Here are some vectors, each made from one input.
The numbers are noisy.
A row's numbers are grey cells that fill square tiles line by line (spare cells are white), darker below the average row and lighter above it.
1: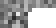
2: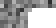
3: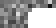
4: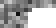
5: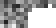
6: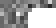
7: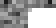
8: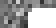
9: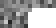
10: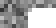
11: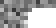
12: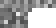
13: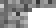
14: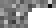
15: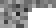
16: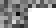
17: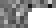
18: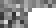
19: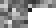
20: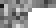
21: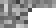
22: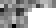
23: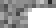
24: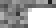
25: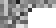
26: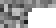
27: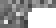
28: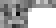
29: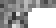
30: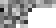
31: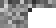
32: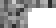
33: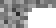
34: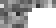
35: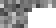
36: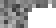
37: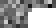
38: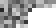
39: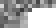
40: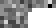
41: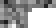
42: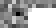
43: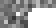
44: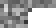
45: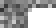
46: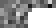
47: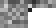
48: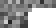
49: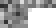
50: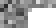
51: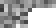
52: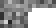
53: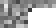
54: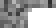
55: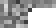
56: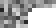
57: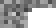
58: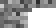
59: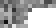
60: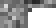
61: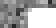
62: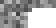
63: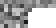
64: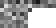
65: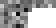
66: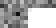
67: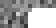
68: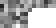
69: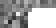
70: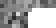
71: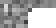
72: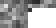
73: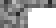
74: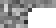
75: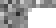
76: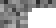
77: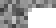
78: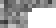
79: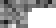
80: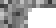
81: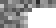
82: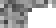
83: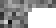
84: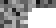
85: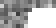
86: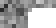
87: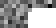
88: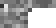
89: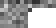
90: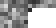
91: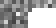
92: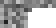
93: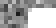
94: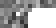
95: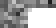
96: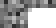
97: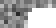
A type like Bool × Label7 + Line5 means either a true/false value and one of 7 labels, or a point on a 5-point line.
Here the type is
Bool × Line9 + Line6.
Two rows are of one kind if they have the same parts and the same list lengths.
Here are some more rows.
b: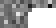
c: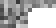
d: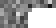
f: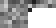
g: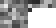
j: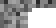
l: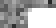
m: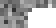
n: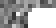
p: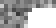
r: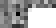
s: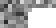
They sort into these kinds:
b, c, d, f, g, n
j, l, m, p, r, s

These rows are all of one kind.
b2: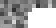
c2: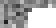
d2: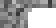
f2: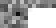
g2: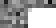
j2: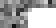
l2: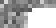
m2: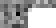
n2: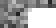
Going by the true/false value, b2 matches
c2 and l2.
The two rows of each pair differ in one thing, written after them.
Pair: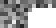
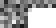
the true/false value
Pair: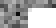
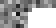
the true/false value
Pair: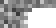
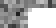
the true/false value
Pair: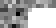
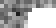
the true/false value
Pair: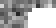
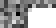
the true/false value
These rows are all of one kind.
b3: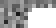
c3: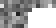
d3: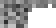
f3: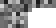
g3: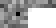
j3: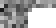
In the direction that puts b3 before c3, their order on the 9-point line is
f3, g3, b3, d3, c3, j3.
